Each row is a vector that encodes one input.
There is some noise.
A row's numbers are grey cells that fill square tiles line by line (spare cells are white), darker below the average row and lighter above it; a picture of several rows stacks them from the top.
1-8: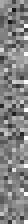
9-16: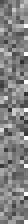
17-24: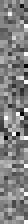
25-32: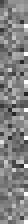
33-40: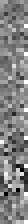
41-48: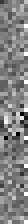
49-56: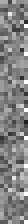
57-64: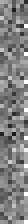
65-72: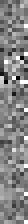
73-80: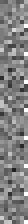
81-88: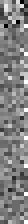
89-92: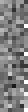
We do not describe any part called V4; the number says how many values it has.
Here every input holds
a list of up to two items, each one of 5 labels and a value of V4.
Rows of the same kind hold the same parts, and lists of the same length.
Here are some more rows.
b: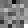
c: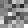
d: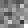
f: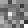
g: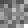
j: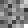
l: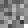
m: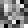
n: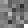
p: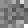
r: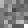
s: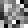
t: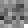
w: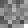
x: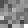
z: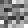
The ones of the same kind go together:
b, d, g, j, l, w, x
c, f, n, p, r, t, z
m, s

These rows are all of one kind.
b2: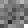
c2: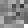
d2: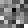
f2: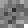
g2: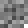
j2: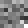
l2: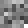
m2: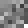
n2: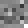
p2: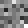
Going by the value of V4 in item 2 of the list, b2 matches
g2, j2, l2 and p2.
